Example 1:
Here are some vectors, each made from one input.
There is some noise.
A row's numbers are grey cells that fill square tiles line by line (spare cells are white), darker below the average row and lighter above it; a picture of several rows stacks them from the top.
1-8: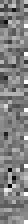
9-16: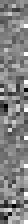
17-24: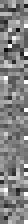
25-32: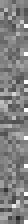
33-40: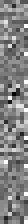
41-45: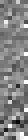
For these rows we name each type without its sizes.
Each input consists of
a node of a tree.
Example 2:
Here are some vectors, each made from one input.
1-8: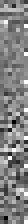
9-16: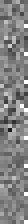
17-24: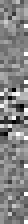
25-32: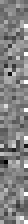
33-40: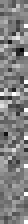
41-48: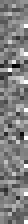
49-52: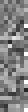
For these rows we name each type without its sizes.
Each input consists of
a node of a tree.
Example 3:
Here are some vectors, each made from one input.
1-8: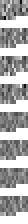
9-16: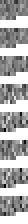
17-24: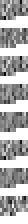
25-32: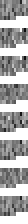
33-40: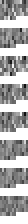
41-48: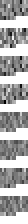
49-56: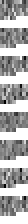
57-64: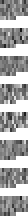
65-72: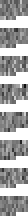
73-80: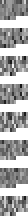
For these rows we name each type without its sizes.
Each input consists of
a point on a line.
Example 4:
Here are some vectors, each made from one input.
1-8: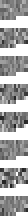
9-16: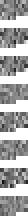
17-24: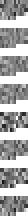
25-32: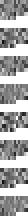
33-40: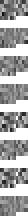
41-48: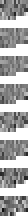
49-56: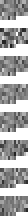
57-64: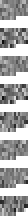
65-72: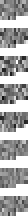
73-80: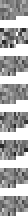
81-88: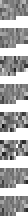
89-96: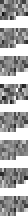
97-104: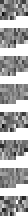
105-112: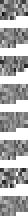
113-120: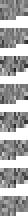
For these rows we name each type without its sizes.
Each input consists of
a point on a line.
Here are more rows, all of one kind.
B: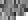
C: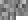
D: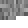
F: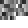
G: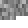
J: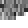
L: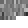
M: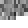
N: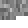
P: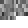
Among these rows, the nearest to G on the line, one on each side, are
C and N.
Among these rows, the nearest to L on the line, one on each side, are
D and P.
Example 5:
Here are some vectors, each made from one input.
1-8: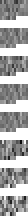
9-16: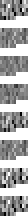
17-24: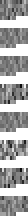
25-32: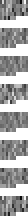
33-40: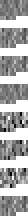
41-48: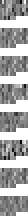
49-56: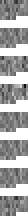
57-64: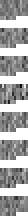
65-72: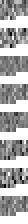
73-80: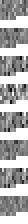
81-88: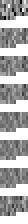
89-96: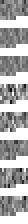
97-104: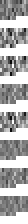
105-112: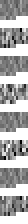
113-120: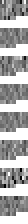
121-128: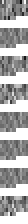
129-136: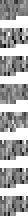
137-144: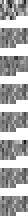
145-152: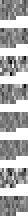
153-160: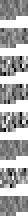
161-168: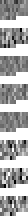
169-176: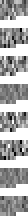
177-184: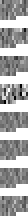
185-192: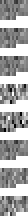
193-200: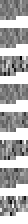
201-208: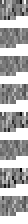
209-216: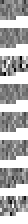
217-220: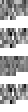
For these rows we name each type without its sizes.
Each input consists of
a point on a line.
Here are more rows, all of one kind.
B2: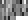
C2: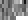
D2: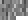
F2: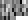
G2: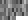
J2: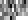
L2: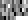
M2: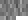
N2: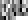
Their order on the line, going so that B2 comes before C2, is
N2, L2, F2, B2, G2, M2, D2, C2, J2.
